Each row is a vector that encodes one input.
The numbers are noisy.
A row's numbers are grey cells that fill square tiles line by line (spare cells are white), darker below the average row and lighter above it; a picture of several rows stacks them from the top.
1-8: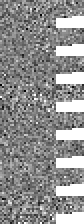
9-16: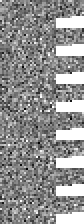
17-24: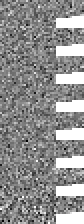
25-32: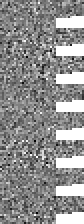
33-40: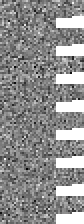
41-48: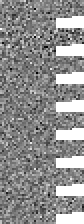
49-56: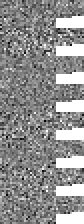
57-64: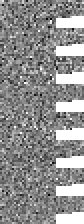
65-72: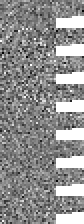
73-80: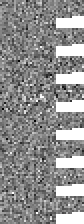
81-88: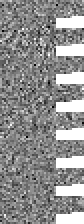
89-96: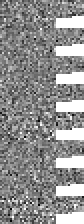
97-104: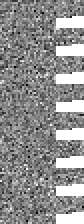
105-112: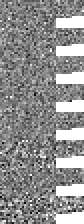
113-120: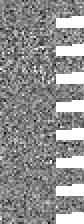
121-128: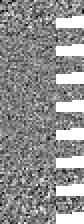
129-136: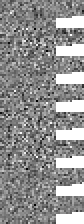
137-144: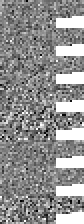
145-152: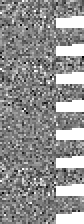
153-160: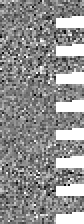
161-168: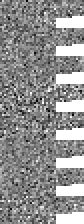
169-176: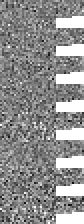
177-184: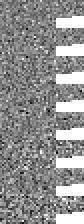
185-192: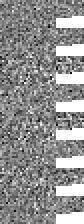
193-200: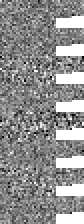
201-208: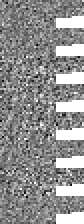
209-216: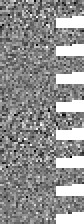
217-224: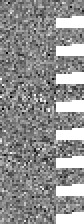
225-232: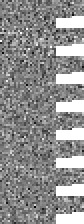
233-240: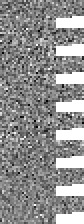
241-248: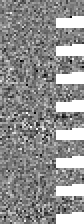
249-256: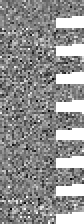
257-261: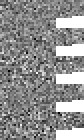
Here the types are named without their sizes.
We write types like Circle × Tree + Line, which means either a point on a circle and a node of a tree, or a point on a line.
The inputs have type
Circle × Line + Label.
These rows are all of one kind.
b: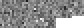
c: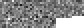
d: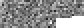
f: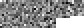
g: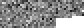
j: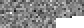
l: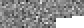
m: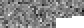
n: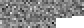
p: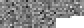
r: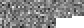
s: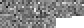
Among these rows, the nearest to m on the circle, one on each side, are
f and j.
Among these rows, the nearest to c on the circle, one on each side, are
p and s.
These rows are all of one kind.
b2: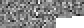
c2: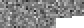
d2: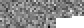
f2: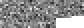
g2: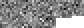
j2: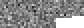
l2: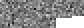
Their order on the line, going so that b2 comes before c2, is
j2, f2, b2, g2, d2, l2, c2.
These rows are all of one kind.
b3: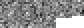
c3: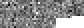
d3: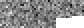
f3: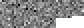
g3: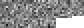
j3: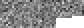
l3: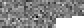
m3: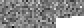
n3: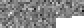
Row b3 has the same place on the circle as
d3, j3 and n3.
